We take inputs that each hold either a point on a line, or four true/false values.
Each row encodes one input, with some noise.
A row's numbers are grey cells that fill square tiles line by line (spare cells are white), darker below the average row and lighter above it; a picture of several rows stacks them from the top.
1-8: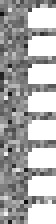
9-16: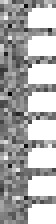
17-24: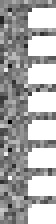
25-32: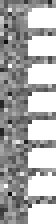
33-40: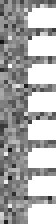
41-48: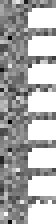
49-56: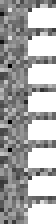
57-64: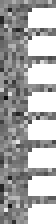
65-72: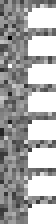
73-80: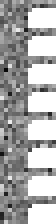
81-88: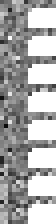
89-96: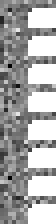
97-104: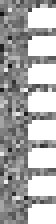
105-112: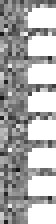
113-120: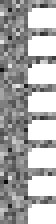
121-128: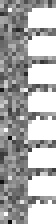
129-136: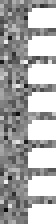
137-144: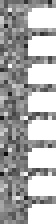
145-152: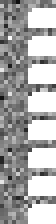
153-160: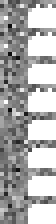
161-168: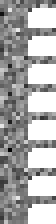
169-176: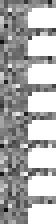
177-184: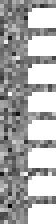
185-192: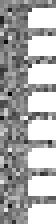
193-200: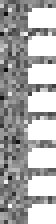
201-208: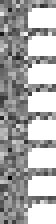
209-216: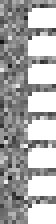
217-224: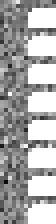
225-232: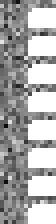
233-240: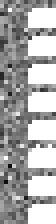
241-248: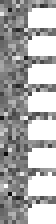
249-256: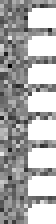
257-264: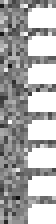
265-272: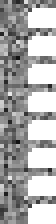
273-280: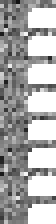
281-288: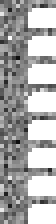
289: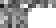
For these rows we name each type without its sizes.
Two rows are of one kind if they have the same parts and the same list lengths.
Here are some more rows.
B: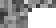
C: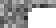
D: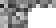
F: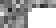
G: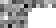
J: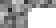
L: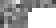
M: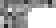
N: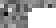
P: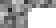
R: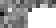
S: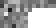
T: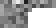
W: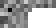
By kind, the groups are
B, C, F, J, L, M, N, P, R, S, T, W
D, G

